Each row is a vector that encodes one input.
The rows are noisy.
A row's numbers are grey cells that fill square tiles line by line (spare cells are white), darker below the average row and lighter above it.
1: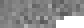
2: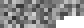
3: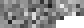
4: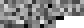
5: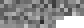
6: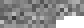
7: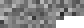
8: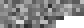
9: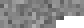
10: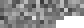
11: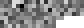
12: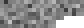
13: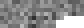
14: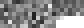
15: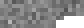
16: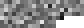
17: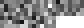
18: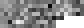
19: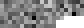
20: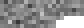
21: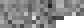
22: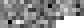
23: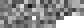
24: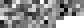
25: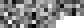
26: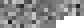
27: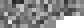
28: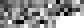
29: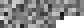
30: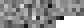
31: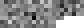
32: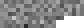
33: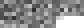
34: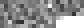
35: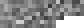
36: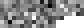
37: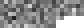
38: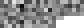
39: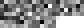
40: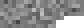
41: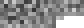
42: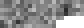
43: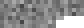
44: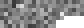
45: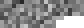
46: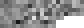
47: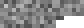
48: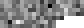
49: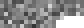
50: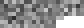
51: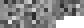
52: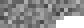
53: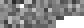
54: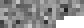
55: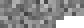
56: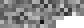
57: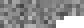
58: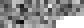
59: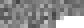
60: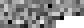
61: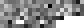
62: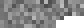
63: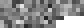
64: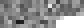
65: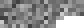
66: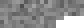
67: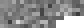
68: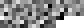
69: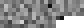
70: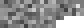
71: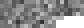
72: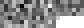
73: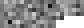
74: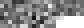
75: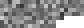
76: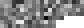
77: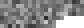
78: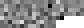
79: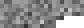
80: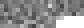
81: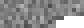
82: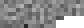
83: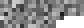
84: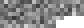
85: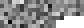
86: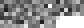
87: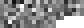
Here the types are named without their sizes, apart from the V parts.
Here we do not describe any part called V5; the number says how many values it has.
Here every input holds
a value of V5, together with either a label, or a point on a line.
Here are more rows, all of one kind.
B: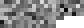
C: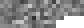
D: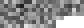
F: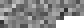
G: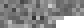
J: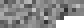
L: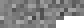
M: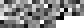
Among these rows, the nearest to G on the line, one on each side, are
B and F.
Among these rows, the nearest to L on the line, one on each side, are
F and M.
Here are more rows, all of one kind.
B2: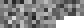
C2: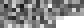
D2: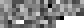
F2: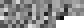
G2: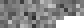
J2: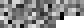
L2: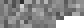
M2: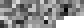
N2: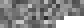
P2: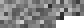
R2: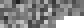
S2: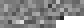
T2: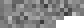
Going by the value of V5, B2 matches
J2 and S2.
